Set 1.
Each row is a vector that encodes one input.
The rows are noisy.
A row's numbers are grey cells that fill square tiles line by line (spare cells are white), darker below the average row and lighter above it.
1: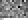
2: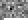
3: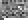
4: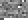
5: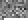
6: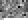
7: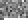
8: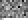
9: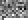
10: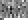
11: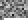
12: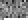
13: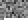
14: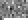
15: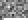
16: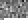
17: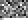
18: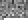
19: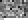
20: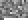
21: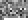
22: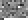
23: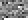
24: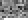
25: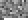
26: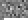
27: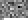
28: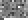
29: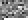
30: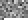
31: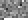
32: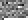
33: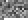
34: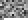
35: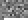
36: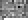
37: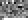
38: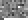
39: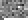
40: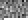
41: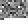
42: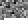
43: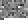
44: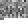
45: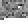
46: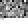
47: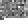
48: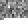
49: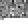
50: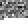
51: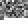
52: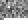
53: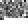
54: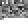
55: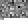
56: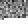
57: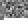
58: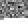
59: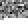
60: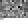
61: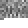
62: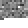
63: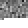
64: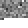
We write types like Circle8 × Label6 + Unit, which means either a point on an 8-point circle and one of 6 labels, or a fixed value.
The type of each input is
Bool × Line9.
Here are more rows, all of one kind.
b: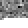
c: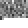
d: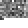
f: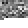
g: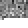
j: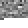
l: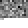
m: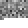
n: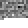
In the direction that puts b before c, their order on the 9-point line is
d, f, j, g, n, m, b, c, l.
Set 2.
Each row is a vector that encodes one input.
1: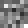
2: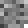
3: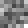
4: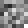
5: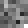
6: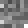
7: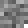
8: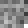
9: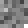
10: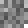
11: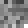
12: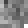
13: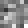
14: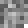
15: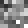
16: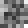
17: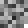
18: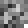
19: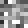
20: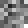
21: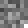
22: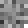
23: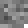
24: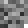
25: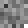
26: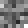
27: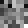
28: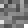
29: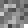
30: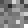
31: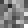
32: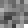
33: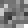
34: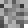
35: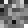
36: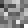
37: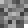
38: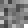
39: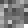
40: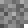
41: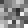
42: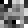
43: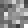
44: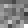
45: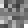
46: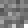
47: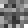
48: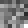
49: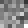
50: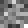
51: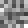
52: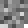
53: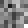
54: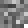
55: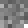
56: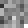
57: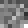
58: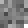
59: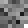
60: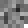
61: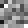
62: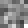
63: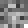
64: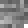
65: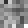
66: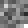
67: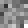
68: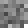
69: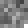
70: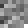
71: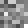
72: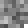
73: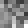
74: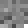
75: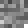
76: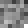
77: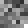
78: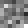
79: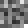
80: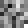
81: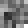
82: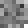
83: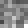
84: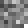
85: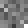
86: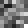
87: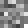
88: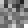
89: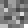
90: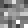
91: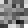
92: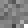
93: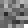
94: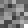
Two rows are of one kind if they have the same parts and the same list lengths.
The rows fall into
2 kinds.
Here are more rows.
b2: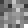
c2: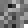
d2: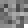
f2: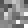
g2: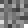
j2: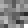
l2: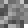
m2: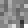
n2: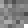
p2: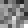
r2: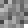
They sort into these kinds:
b2, c2, f2
d2, g2, j2, l2, m2, n2, p2, r2

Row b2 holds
one of 7 labels.
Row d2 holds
four true/false values.
